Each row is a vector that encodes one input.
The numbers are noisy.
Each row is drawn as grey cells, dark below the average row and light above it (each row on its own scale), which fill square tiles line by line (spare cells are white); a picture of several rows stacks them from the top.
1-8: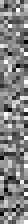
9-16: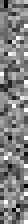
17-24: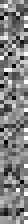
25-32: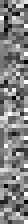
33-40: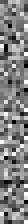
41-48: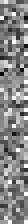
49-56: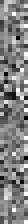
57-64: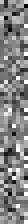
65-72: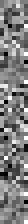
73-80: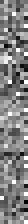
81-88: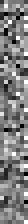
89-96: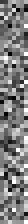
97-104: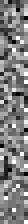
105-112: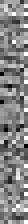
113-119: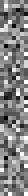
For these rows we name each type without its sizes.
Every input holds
a point on a circle, together with either a point on a circle, or a point on a line.
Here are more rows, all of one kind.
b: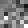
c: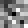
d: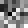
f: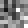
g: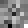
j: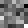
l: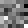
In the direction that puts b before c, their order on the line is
d, b, l, j, g, c, f.
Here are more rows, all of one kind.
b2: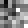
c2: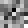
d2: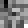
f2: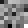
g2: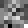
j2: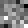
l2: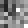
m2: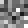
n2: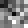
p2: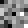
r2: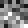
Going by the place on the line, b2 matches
n2 and p2.
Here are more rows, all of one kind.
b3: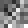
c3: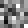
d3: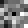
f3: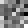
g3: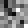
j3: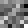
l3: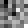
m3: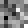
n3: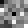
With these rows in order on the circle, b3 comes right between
d3 and g3.
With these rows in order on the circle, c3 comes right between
f3 and j3.
